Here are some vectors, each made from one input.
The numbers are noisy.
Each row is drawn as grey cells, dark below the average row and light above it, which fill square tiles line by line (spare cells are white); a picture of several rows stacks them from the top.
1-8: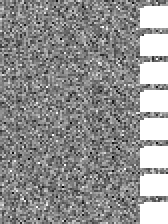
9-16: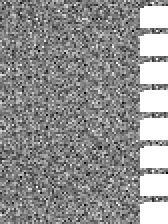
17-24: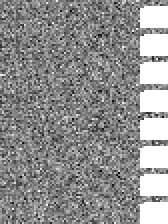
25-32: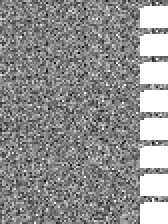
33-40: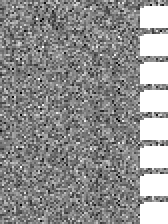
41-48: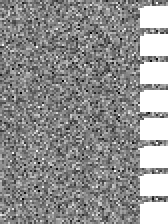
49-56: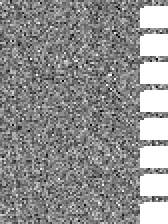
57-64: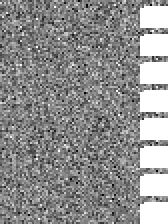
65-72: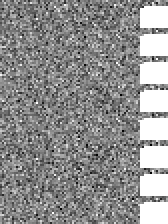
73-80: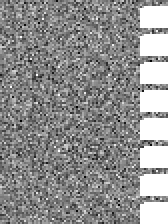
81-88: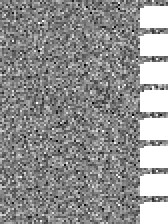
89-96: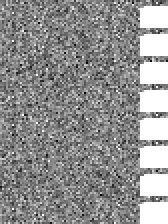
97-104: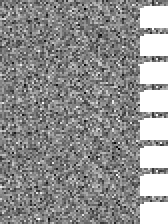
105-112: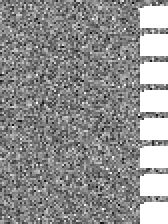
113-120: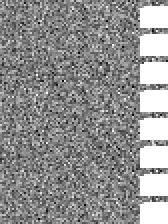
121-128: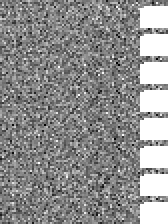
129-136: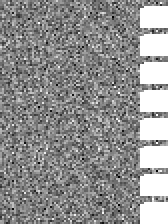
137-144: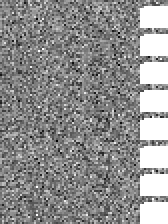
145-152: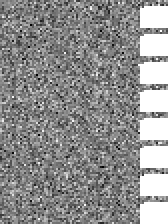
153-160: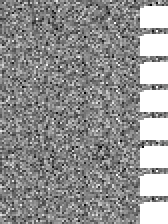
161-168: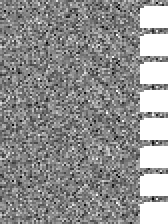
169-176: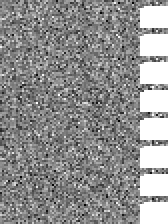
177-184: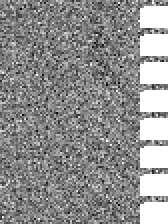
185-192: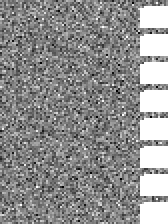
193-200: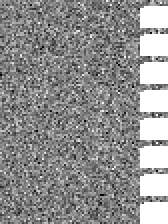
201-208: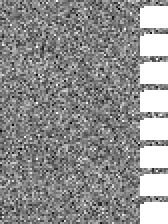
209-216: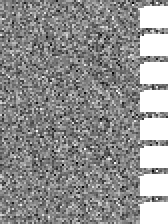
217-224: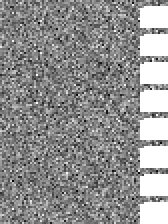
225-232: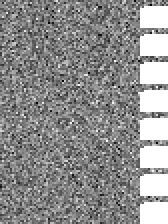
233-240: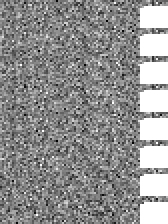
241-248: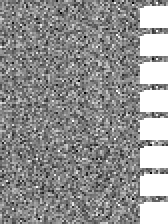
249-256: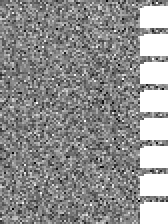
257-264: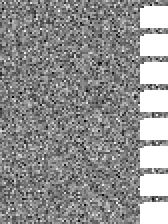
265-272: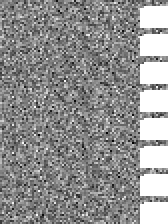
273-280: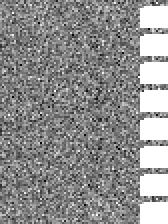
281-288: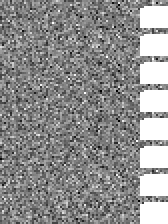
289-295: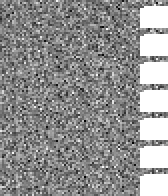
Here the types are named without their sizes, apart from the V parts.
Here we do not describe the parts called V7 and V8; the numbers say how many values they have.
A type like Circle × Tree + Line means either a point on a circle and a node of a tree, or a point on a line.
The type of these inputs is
Circle × Circle × (Circle + Unit) + Label × (Label × V7 + V8).
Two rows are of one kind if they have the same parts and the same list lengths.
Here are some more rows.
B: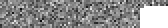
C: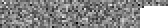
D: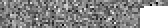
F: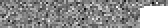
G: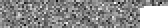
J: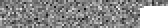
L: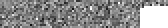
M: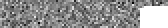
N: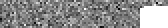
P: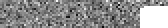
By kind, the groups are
B, C, D, L
F, J
G, M
N, P

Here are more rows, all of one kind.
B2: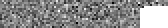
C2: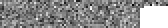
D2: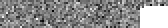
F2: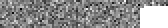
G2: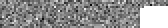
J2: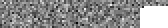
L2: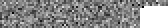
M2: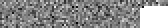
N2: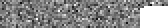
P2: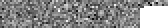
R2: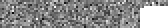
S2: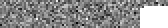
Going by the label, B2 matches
N2 and P2.
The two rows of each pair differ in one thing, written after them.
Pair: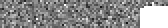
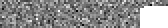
the label
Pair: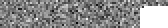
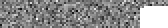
the value of V8
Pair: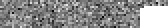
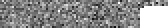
the label
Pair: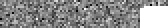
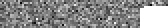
the value of V8
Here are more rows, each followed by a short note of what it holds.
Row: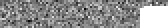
a point on each of two circles
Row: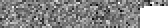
a label and a value of V8
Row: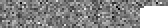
two labels and a value of V7
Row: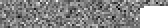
two labels and a value of V7
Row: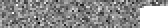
a point on each of three circles
